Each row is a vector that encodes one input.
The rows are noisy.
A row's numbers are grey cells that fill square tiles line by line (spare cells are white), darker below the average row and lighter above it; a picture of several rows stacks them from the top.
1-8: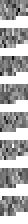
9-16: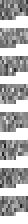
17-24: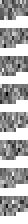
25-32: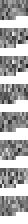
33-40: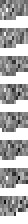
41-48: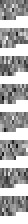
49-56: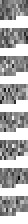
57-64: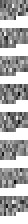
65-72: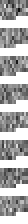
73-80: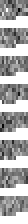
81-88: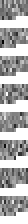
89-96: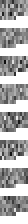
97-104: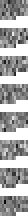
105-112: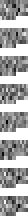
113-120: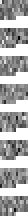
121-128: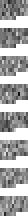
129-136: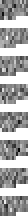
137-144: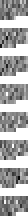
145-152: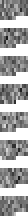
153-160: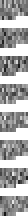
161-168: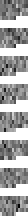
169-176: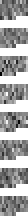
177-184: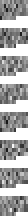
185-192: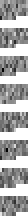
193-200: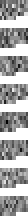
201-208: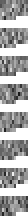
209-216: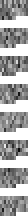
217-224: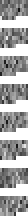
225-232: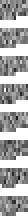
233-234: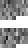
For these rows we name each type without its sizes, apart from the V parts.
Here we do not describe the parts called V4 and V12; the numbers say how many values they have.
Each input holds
a value of V4 and a value of V12, together with either a label, or three true/false values.
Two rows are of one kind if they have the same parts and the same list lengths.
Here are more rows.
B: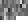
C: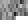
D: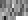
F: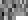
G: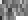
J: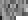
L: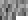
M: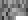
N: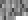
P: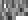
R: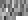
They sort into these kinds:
B, F, G, J, L
C, D, M, N, P, R

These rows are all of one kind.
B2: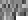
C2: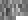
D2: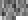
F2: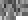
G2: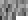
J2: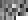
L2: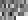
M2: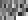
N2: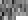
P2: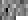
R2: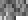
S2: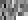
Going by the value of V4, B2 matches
G2 and P2.
